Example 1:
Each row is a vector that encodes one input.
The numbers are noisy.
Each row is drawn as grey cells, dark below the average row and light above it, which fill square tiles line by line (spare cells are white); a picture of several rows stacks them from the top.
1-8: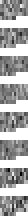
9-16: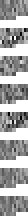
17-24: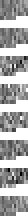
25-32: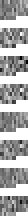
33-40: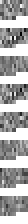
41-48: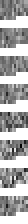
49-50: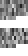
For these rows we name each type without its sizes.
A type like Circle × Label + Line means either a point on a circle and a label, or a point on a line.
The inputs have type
Line.
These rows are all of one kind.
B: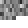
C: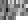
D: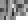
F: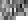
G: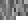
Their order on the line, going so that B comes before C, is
B, G, C, D, F.
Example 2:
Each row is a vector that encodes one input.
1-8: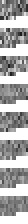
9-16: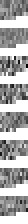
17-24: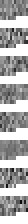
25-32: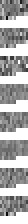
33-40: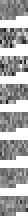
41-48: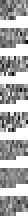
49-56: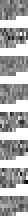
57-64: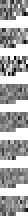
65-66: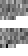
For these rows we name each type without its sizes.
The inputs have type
Line.
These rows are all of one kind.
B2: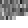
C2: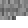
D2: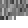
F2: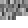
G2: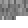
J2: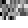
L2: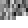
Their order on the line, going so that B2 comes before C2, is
J2, L2, D2, B2, G2, C2, F2.
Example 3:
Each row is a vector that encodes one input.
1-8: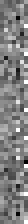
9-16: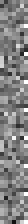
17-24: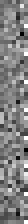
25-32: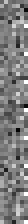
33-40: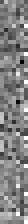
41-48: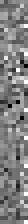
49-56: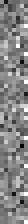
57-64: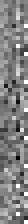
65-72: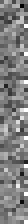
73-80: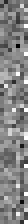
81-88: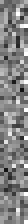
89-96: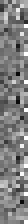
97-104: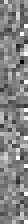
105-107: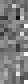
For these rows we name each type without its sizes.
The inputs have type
Circle + Unit.
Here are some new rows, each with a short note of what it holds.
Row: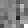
a point on a circle
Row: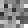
a fixed value
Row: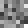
a fixed value
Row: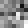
a point on a circle
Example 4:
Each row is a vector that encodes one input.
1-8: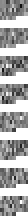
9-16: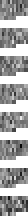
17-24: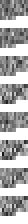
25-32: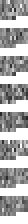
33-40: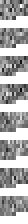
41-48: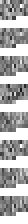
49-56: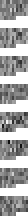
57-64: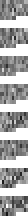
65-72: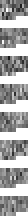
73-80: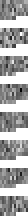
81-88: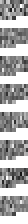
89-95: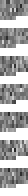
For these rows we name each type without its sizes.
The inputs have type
Line.
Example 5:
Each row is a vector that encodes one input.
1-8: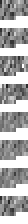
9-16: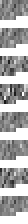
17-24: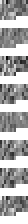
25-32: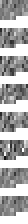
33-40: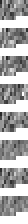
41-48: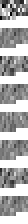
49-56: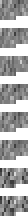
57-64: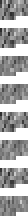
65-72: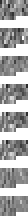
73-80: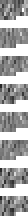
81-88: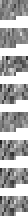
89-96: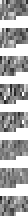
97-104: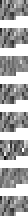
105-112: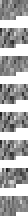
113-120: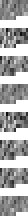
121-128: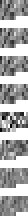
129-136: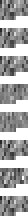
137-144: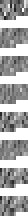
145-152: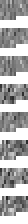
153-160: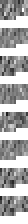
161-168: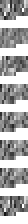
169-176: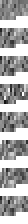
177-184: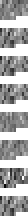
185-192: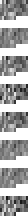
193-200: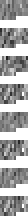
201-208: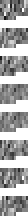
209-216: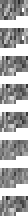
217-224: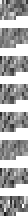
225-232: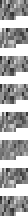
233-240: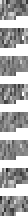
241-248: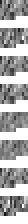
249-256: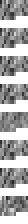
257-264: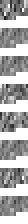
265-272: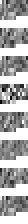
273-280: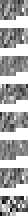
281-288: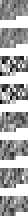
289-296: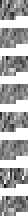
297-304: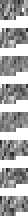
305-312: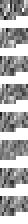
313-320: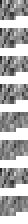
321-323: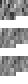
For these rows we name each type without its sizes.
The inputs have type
Tree + Unit.
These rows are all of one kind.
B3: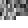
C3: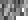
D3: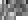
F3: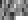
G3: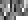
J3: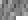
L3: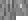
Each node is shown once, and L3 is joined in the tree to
F3 and J3.
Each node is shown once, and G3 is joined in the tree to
C3.
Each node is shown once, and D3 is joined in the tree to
B3 and J3.
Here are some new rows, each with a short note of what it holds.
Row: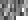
a node of a tree
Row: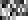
a fixed value
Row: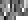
a node of a tree
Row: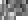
a node of a tree
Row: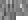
a node of a tree
